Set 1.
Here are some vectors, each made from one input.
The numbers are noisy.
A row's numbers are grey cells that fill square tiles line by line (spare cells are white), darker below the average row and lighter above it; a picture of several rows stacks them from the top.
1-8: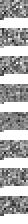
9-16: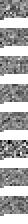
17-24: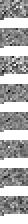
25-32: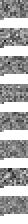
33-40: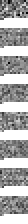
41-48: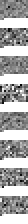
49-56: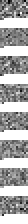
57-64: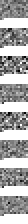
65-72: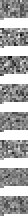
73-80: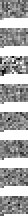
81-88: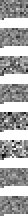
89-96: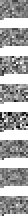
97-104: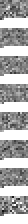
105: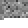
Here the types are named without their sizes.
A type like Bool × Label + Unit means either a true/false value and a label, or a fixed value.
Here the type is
Bool × Bool × Bool × (Tree + Unit) + Line.
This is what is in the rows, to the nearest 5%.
About 25% of them hold a point on a line. The rest hold three true/false values, together with either a fixed value, or a node of a tree.
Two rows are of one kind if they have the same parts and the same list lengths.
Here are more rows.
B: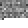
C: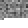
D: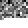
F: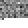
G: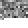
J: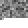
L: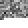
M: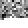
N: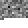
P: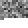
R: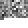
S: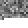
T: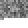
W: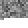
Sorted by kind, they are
B, C, F, G
D, L, M, R
J, N, P, S, T, W

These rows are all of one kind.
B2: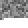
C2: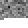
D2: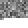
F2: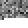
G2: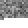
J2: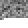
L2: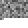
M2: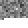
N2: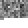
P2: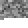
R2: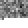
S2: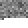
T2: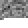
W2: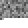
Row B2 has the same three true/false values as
C2, J2, P2 and T2.
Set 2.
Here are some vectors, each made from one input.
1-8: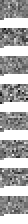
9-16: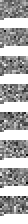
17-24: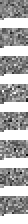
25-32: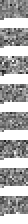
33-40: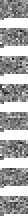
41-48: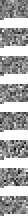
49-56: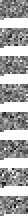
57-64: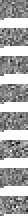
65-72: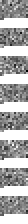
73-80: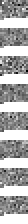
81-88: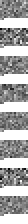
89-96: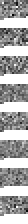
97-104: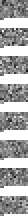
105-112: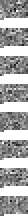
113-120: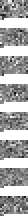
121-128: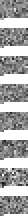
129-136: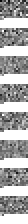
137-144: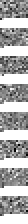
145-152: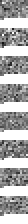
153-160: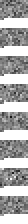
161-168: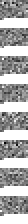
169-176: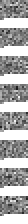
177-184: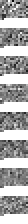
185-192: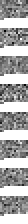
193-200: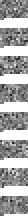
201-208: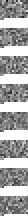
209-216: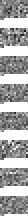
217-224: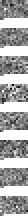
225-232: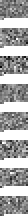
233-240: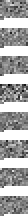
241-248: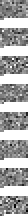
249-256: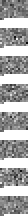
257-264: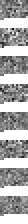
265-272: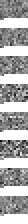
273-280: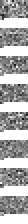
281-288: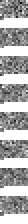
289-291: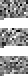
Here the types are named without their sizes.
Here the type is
Bool × Bool × Bool × Bool + Line + Tree.
